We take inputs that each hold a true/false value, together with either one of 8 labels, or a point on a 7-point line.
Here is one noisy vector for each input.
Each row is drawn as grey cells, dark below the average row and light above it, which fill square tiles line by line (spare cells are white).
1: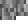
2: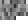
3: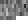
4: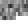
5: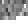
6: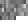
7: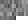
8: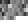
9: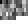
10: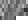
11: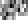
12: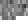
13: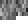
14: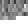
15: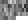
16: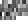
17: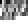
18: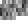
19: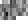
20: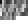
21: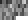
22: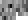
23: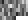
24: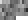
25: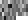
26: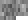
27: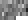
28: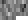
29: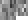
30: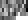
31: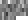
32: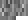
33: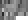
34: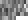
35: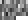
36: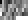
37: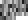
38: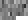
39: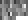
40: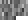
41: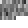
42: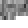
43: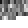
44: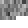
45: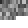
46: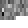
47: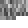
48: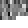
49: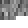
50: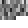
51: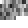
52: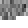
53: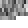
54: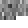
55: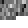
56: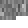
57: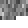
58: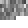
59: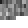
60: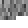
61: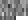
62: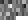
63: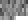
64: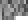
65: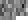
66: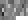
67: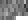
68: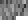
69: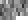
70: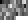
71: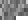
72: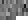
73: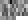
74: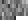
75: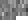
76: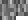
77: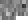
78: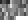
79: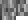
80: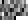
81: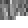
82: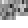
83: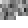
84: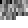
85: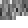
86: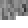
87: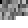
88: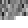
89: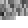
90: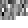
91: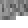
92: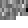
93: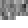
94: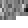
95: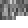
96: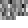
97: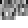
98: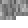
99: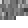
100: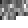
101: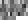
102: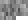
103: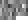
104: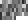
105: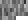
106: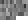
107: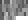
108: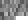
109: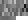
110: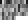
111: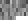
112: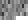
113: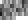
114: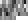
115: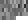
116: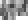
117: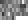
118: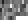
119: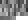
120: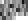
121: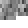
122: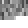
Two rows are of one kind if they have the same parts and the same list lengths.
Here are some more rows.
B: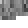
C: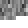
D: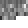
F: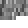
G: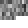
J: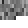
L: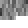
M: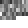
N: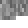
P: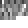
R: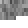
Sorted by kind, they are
B, G, J, M, N, R
C, D, F, L, P

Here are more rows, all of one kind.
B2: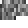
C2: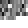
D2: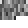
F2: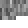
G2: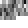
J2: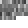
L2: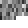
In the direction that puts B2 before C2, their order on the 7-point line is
B2, L2, D2, C2, J2, F2, G2.
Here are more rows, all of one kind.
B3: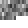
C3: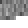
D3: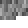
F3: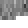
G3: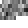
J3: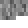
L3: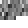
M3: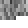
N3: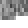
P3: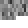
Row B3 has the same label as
C3, J3, M3 and N3.
